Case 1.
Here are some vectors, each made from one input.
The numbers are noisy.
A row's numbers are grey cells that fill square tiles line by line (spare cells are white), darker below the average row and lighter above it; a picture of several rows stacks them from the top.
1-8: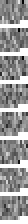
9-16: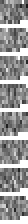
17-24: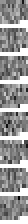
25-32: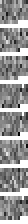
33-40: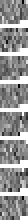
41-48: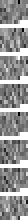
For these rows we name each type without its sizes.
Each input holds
a point on a line, together with either a fixed value, or a node of a tree.
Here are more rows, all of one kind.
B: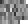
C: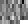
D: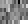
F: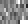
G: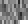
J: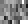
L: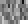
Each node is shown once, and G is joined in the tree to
B, J and L.
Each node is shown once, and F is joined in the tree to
L.
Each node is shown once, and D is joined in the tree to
J.
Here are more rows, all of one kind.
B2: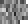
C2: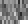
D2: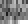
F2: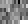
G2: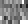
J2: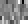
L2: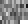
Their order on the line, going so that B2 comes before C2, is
G2, L2, B2, J2, F2, C2, D2.
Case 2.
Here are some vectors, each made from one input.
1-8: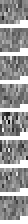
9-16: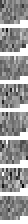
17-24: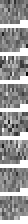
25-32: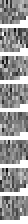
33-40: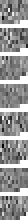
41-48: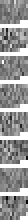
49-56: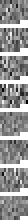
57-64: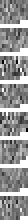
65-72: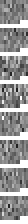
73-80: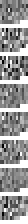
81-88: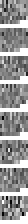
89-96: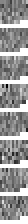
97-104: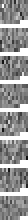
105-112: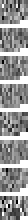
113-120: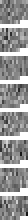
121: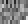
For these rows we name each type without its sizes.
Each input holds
three true/false values, together with either a point on a circle, or a fixed value.
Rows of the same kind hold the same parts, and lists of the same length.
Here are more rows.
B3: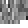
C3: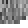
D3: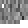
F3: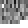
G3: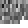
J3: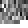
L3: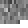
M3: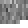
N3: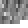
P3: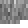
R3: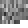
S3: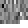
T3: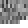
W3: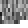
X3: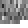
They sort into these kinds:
B3, G3, L3, N3, S3
C3, D3, F3, J3, M3, P3, R3, T3, W3, X3

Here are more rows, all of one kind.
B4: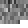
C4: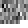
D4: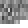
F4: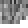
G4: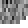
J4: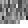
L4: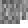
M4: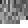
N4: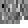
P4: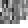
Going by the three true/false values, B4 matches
F4 and G4.
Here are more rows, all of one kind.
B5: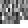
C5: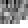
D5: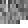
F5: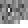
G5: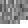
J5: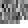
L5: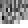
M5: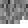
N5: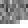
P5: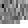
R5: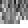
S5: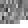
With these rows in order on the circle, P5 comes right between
C5 and J5.
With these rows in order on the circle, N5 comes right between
F5 and M5.
